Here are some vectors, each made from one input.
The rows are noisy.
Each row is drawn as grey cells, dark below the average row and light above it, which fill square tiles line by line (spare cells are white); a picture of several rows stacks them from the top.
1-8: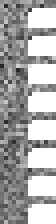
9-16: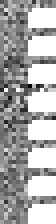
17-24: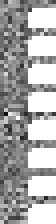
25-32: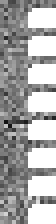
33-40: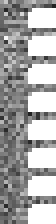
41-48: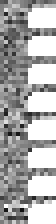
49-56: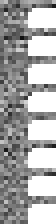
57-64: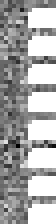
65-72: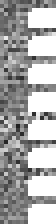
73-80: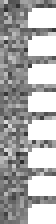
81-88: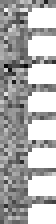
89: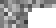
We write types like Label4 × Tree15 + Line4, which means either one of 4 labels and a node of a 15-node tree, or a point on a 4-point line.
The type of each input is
Bool × Line8.
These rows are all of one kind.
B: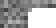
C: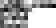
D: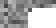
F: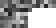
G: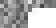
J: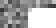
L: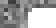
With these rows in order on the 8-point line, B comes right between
C and J.
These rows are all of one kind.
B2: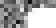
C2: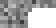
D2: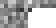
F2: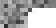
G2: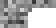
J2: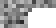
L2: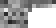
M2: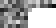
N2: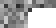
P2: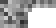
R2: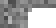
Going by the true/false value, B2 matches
M2 and R2.
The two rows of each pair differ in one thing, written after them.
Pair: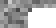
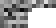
the true/false value
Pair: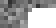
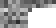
the true/false value
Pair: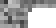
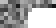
the true/false value
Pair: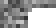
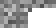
the true/false value
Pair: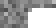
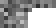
the place on the 8-point line
